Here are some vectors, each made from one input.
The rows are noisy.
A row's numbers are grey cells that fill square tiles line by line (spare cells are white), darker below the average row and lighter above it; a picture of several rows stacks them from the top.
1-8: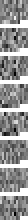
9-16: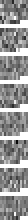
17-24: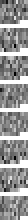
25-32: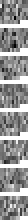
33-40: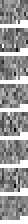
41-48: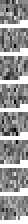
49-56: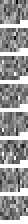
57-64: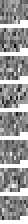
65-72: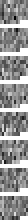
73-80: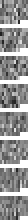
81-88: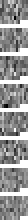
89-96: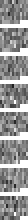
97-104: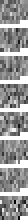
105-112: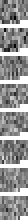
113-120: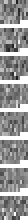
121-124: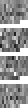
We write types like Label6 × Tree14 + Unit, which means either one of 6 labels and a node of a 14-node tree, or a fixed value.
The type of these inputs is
(Line5 + Line6) × Line6.
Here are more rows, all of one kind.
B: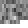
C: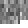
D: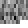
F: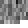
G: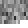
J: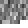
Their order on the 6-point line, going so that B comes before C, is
B, J, F, C, G, D.
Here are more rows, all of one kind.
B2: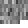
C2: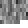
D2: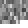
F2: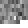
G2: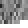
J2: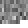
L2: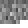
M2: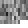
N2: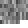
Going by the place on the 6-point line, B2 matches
C2 and N2.
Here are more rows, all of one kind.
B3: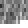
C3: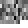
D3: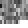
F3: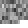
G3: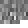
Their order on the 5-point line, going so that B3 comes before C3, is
B3, G3, C3, D3, F3.
